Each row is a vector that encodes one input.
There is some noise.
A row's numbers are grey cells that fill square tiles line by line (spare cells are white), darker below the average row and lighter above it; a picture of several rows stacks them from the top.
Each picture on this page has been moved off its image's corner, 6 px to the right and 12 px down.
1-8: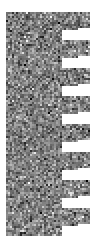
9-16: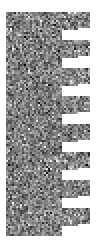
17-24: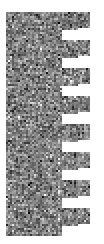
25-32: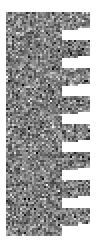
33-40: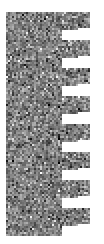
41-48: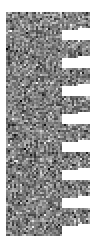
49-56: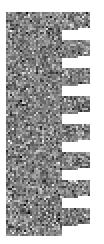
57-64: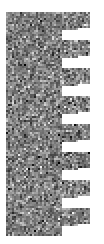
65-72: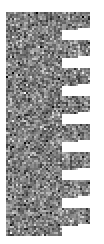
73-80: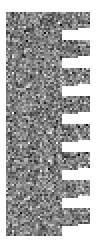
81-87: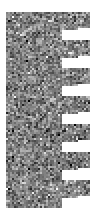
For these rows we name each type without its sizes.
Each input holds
a node of a tree, together with either a label, or a node of a tree.
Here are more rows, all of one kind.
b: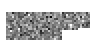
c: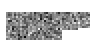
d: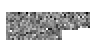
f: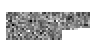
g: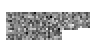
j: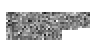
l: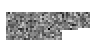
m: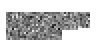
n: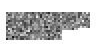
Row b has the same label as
d and g.
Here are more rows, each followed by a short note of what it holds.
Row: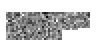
a label and a node of a tree
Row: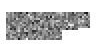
a label and a node of a tree
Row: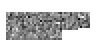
a node of each of two trees
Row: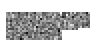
a label and a node of a tree
